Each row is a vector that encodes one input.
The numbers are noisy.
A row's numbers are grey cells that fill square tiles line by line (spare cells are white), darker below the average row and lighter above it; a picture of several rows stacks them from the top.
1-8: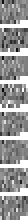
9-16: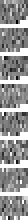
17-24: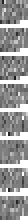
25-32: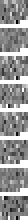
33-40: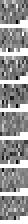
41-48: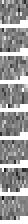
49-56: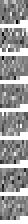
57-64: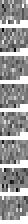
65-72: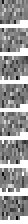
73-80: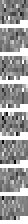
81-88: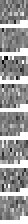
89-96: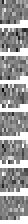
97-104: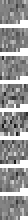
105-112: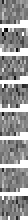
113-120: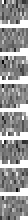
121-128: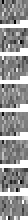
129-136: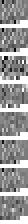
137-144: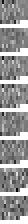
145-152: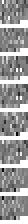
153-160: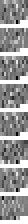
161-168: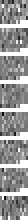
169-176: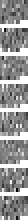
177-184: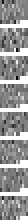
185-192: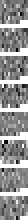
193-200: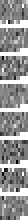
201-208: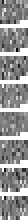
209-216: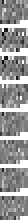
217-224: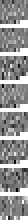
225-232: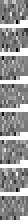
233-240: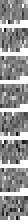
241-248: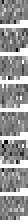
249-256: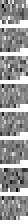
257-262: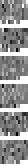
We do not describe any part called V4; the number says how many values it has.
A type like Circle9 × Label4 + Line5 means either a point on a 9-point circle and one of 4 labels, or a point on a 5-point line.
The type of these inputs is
Bool × Bool × Bool × Bool + (Line6 + Line9) × V4.
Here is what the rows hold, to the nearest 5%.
About 50% of them hold four true/false values. The rest hold a value of V4, together with either a point on a 6-point line, or a point on a 9-point line.
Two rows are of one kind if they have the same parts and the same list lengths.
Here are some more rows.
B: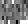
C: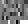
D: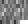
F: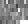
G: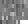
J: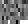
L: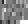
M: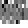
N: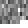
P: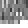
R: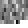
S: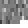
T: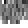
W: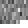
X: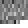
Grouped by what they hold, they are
B, C, J, M, T
D, F, G, L, N, S, W, X
P, R

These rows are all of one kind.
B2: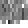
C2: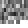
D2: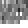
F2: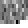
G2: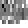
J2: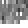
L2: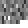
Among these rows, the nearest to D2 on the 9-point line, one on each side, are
B2 and J2.
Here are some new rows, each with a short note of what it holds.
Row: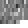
four true/false values
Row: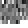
a point on a 6-point line and a value of V4
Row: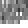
a point on a 9-point line and a value of V4
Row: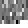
a point on a 9-point line and a value of V4
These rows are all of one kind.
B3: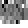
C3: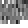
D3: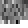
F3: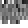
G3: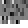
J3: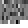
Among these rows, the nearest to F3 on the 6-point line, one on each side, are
D3 and J3.
